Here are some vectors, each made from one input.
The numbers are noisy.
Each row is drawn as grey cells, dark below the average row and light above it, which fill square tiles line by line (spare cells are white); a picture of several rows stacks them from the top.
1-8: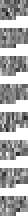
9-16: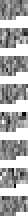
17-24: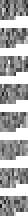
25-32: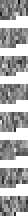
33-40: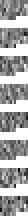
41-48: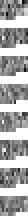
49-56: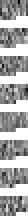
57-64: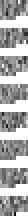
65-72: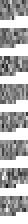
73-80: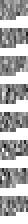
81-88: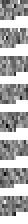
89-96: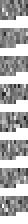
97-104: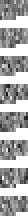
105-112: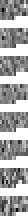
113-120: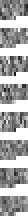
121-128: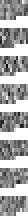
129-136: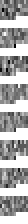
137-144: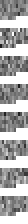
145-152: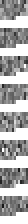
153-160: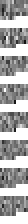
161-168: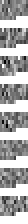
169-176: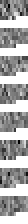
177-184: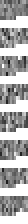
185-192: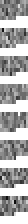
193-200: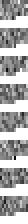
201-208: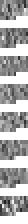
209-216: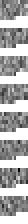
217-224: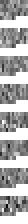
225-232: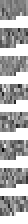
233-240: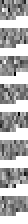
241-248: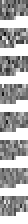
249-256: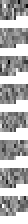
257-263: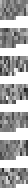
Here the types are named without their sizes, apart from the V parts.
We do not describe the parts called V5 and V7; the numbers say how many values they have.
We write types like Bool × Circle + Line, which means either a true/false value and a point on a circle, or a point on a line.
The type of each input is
Bool × (Label + Line) × V5 × V7.
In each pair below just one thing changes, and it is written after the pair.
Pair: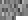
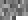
the value of V5
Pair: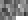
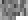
the true/false value
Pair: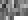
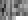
the value of V7
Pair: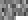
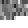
the true/false value
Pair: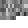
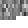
the place on the line
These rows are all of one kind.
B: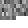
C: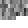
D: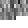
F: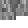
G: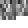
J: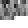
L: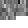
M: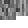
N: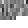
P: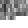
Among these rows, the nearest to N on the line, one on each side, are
C and D.
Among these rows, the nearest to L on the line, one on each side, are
F and P.
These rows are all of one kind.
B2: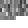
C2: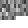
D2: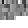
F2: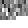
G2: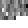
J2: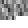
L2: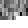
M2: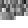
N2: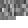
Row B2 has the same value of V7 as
D2 and F2.
